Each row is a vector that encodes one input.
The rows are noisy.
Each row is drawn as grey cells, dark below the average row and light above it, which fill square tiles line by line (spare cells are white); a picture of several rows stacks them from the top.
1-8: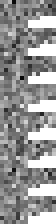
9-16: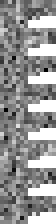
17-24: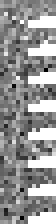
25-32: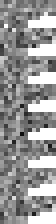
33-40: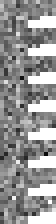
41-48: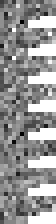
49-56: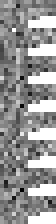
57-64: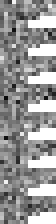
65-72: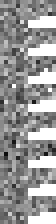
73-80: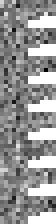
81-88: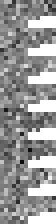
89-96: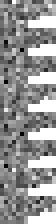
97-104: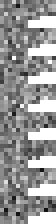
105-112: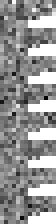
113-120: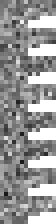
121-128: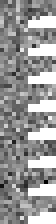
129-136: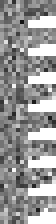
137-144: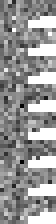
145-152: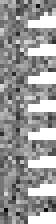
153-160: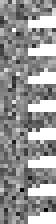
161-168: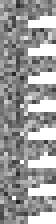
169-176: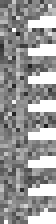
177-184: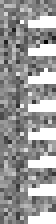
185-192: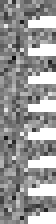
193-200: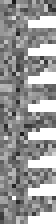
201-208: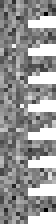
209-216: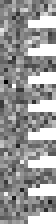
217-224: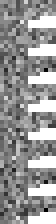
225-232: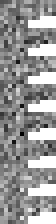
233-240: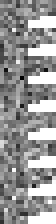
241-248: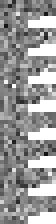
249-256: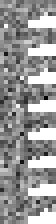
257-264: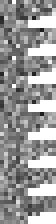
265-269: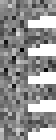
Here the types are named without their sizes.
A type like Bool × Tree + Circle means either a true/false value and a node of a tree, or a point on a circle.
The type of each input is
(Bool × Bool × Bool × Bool + Unit) × (Circle + Unit).
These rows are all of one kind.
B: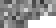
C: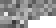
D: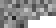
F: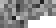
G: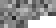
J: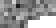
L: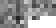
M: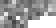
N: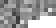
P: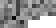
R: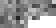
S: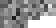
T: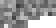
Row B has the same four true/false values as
D, G, P and S.
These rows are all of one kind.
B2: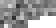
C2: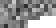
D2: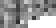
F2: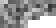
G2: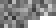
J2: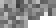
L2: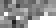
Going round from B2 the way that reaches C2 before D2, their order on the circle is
B2, J2, F2, C2, D2, L2, G2.
